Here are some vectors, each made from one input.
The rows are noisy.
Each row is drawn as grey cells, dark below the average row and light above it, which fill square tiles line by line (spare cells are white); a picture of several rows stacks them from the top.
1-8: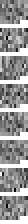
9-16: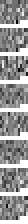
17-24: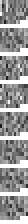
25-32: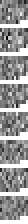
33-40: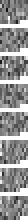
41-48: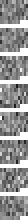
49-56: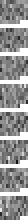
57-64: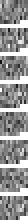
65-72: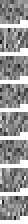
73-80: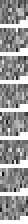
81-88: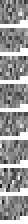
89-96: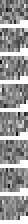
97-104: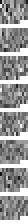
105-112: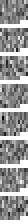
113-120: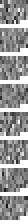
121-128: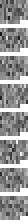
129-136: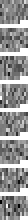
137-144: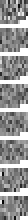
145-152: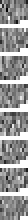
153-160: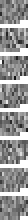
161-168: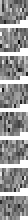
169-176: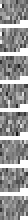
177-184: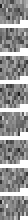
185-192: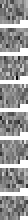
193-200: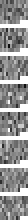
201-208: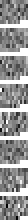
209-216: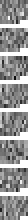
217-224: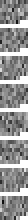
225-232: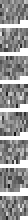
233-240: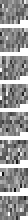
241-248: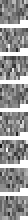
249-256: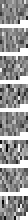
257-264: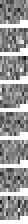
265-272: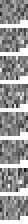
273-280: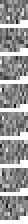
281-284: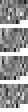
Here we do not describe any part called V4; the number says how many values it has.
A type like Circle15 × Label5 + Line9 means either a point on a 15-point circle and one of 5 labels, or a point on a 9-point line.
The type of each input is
Bool × Bool × Bool × Bool + List2(Label7 × V4).
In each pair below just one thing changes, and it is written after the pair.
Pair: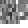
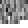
the label in item 1 of the list
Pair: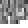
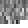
the value of V4 in item 2 of the list
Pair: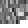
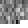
the label in item 1 of the list
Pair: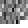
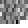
the value of V4 in item 1 of the list
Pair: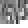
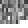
the value of V4 in item 1 of the list
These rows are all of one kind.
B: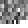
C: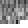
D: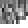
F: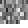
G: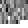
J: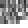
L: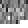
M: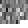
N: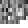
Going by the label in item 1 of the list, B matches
D and N.
